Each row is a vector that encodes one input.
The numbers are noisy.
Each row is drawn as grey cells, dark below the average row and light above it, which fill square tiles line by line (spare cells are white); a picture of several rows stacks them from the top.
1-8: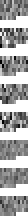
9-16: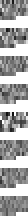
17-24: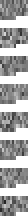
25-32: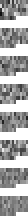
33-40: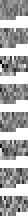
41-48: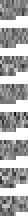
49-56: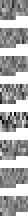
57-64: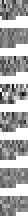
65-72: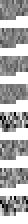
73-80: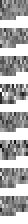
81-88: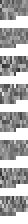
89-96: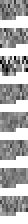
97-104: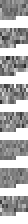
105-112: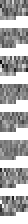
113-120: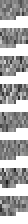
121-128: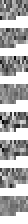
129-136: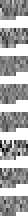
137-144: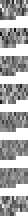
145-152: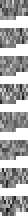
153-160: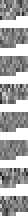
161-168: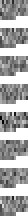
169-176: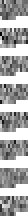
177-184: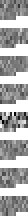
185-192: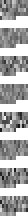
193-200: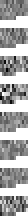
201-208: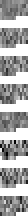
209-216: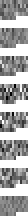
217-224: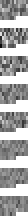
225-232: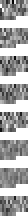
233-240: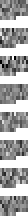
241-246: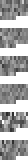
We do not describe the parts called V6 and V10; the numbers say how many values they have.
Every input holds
either a value of V6 and a value of V10, or a list of up to two points on a 7-point line.
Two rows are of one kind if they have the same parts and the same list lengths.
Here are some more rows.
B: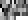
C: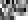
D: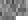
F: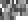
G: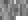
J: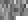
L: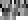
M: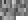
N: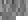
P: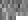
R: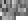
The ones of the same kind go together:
B, D, N
C, L
F, G, J, M, R
P

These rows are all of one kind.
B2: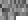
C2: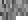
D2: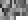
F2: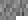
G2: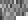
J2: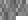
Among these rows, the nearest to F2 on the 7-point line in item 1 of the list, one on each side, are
C2 and D2.
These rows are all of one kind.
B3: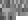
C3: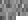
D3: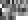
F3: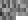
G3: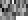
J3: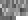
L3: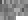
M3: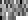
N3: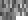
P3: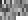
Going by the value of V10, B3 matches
C3, D3 and F3.
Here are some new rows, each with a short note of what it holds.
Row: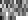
a value of V6 and a value of V10
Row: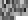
the empty list
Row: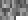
a list of two items
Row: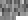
the empty list
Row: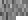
a list of two items
